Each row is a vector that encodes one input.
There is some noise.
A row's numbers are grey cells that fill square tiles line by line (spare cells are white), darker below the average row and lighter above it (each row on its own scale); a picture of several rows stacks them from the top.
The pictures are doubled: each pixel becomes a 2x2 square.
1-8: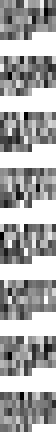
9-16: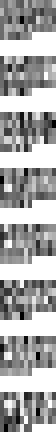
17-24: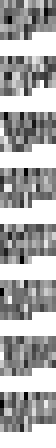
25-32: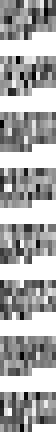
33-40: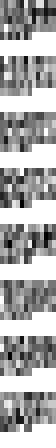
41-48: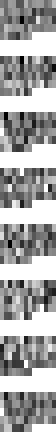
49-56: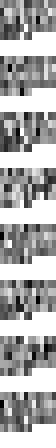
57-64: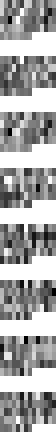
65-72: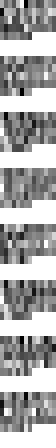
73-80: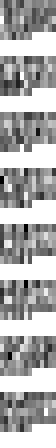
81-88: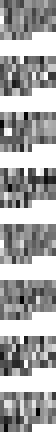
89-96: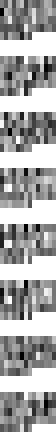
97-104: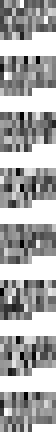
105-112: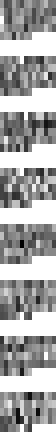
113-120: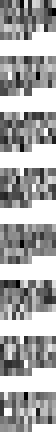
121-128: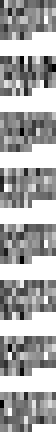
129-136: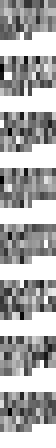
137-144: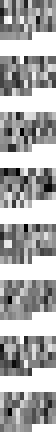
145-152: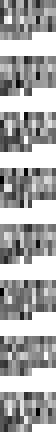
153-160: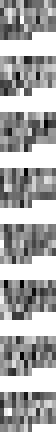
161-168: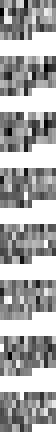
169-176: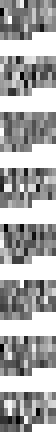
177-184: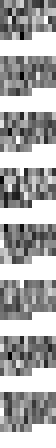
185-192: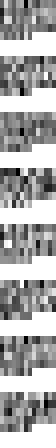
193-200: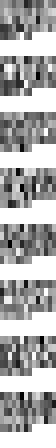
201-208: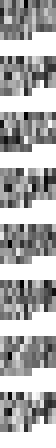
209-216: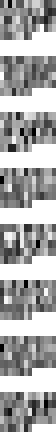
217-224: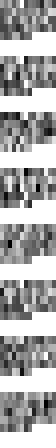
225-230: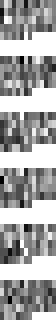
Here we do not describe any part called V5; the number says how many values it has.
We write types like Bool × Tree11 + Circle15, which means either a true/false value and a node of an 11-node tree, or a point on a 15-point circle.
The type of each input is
Bool × V5 + Tree10 + Unit.
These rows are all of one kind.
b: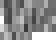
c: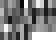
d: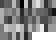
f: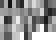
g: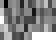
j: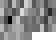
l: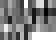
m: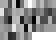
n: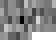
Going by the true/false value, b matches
f, j and m.
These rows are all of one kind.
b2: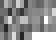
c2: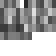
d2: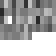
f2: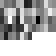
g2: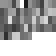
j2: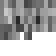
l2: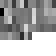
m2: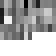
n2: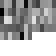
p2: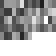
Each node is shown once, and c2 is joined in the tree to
f2, g2 and l2.
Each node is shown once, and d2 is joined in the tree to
m2.
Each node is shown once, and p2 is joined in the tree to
b2 and g2.
